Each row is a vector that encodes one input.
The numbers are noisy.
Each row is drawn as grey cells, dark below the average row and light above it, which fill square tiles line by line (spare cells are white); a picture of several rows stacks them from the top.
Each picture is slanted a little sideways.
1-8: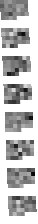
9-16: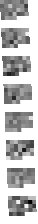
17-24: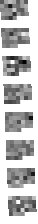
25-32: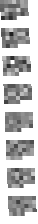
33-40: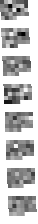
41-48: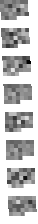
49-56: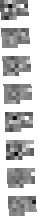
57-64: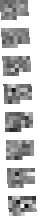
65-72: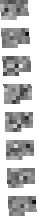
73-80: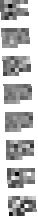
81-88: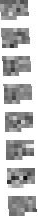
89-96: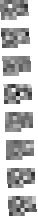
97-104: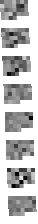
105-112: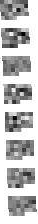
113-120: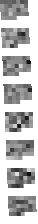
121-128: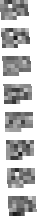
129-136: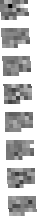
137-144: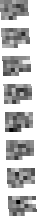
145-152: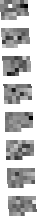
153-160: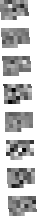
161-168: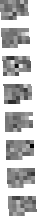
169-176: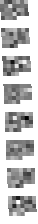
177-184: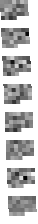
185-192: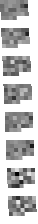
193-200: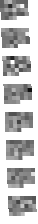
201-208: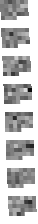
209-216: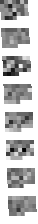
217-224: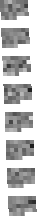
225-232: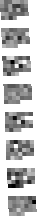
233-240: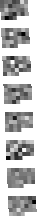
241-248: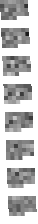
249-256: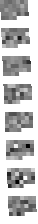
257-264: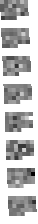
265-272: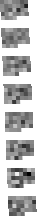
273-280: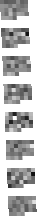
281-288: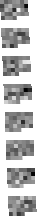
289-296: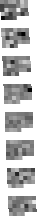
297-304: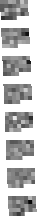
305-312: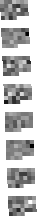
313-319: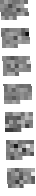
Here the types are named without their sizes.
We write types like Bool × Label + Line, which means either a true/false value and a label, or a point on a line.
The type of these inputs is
Bool × Bool × Bool × Bool + Tree.
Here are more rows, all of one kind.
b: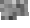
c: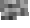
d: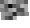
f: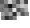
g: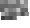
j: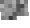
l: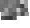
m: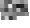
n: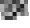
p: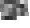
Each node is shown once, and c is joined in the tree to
b, g and m.
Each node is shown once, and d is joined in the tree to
m.
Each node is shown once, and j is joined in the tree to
b.
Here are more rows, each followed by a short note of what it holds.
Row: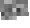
four true/false values
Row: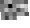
four true/false values
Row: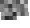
a node of a tree
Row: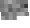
four true/false values
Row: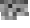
four true/false values
